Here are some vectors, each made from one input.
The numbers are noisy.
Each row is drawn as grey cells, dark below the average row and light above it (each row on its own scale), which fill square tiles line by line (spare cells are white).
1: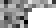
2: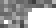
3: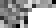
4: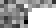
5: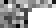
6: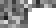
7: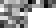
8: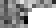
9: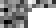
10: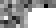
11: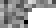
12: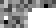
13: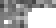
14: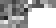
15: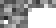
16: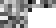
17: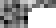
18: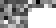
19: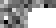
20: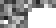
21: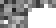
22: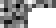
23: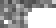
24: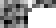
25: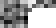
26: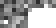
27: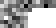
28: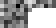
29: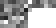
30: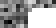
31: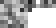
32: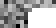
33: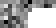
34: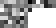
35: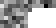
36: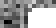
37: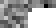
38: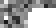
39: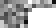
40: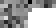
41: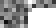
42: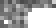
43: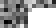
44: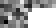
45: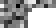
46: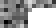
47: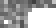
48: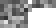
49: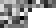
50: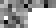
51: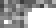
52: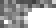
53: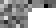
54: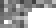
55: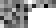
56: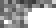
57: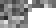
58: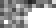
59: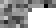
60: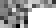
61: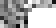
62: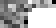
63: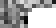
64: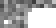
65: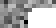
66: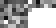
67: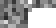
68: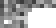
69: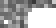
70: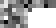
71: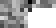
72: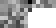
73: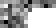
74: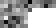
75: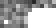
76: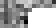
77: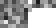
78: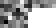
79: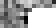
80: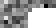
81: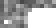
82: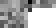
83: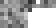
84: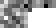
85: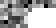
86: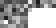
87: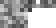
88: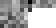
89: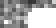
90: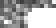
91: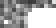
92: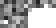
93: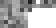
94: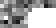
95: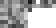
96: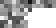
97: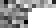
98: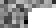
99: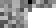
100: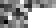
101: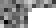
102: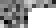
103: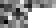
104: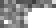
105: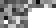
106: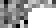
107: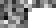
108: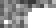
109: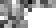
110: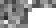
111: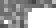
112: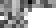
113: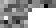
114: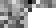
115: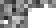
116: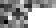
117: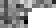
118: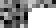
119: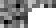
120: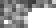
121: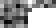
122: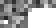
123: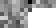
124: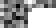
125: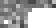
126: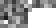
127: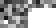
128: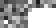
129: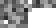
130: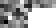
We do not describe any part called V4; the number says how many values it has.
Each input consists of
a list of up to two items, each a true/false value and a value of V4.
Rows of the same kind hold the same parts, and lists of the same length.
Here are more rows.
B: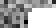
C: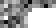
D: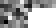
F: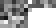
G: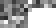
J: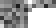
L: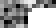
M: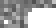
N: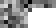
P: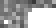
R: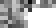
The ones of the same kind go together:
B, C, J, L, N, R
D
F, G, M, P

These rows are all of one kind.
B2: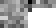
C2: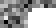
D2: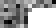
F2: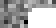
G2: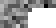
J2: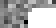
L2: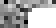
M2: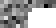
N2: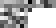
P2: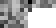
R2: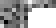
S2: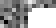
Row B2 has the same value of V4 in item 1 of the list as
C2, D2, L2 and P2.
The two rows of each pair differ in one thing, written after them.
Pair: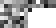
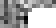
the true/false value in item 1 of the list
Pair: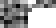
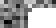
the value of V4 in item 1 of the list
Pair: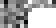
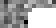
the value of V4 in item 2 of the list
